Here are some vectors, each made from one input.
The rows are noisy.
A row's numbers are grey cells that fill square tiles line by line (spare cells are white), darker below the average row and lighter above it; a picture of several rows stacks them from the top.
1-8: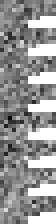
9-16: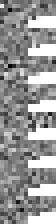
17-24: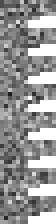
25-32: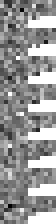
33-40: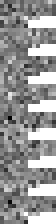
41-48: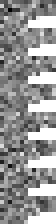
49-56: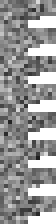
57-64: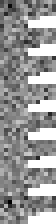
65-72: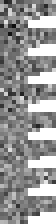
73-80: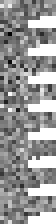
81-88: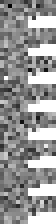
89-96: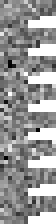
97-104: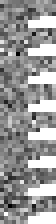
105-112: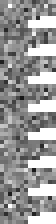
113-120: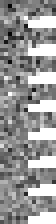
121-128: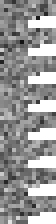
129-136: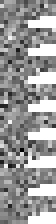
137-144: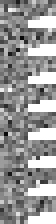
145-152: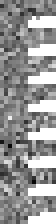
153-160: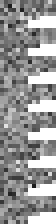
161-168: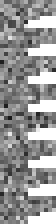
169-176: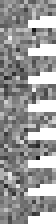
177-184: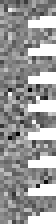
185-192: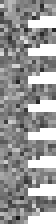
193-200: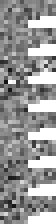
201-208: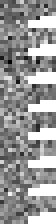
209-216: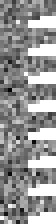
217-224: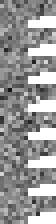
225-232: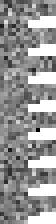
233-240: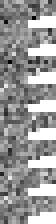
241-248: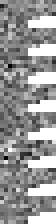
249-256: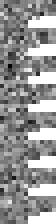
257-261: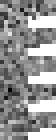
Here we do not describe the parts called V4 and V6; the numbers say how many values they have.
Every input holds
a point on a 10-point line, together with either four true/false values and a value of V6, or a value of V4.
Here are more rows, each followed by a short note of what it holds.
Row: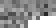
a point on a 10-point line, four true/false values and a value of V6
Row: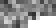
a point on a 10-point line and a value of V4
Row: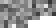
a point on a 10-point line, four true/false values and a value of V6
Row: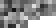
a point on a 10-point line and a value of V4
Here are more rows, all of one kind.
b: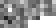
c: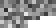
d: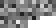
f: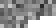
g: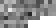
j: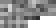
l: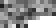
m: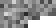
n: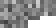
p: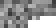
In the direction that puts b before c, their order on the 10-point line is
d, b, c, j, f, g, p, n, m, l.
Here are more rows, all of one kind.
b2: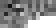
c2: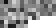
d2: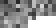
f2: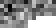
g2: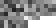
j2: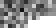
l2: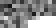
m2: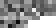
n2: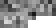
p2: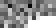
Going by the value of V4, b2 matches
l2 and m2.
